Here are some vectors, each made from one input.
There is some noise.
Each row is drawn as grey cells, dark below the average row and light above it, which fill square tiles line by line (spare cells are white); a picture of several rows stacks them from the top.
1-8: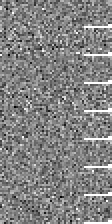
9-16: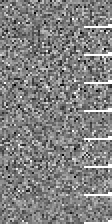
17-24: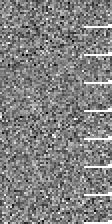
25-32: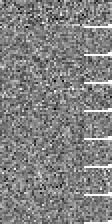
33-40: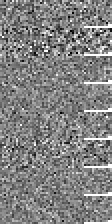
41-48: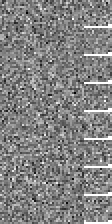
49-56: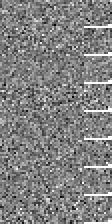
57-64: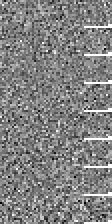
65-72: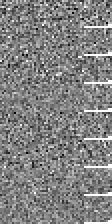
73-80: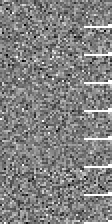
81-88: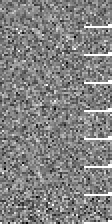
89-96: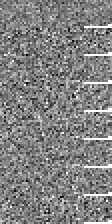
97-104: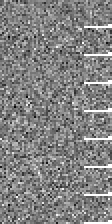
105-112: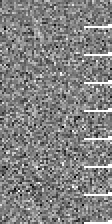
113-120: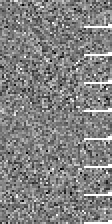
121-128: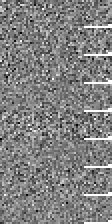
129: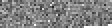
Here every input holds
either a point on a 10-point circle, or a point on a 16-point line.
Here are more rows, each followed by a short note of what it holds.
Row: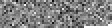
a point on a 10-point circle
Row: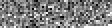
a point on a 16-point line
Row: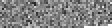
a point on a 10-point circle
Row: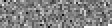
a point on a 16-point line
